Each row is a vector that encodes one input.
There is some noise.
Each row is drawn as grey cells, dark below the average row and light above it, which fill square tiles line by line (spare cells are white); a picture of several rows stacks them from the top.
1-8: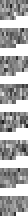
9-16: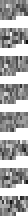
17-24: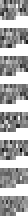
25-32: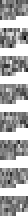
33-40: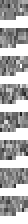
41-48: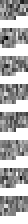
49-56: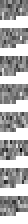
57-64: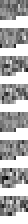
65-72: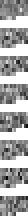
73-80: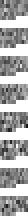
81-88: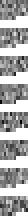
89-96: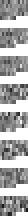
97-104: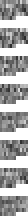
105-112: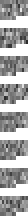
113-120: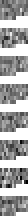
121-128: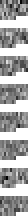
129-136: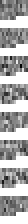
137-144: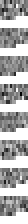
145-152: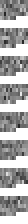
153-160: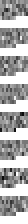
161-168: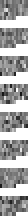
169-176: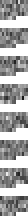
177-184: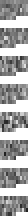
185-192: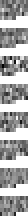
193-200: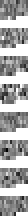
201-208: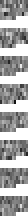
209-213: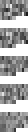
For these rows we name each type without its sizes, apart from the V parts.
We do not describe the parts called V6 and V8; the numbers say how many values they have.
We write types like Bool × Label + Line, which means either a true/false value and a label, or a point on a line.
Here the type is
Circle + Line × V6 × V8.
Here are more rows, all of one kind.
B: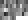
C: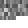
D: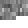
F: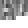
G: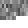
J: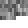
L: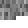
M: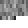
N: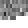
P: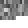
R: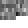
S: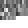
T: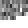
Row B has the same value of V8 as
C, F, P and S.
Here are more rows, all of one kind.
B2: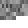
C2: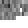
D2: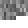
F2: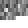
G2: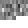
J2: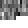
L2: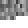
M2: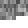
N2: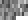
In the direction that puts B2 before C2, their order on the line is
L2, J2, B2, D2, N2, F2, C2, G2, M2.
